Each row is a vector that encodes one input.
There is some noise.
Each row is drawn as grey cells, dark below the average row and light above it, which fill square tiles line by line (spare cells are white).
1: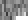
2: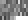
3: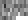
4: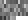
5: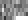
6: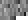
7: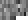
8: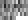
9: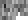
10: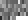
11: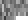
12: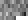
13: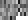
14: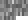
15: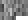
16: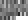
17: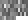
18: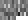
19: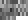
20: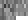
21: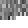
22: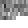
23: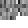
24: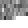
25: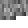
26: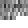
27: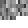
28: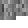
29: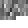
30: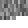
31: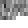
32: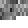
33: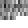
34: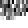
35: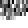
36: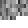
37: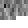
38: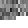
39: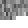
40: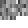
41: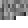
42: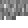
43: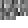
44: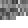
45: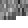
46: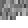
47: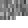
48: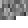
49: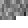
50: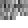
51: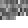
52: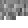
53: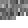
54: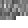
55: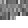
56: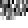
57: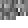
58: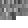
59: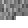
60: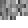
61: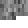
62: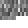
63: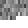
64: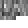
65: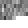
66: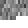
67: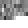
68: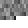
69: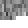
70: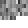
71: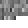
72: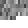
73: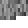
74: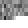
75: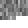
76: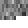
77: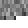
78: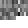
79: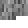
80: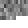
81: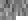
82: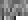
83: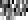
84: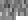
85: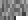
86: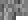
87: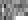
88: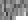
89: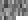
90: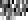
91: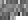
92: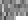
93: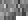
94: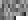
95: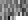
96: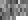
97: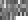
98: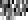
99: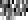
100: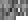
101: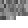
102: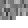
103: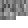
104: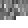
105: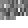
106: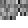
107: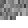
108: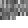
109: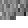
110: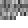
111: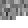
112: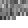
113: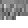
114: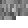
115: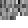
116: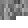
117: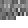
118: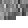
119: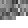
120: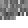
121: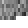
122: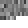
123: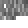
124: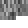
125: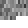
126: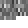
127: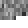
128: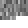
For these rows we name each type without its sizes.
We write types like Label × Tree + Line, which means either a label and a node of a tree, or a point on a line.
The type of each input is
List(Circle).
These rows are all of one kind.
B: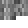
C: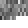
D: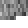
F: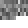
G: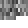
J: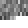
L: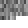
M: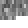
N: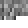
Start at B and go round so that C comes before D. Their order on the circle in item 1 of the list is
B, N, G, F, C, J, L, M, D.
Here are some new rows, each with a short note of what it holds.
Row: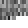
a list of two items
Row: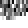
the empty list
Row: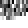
the empty list
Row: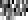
the empty list
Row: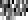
the empty list
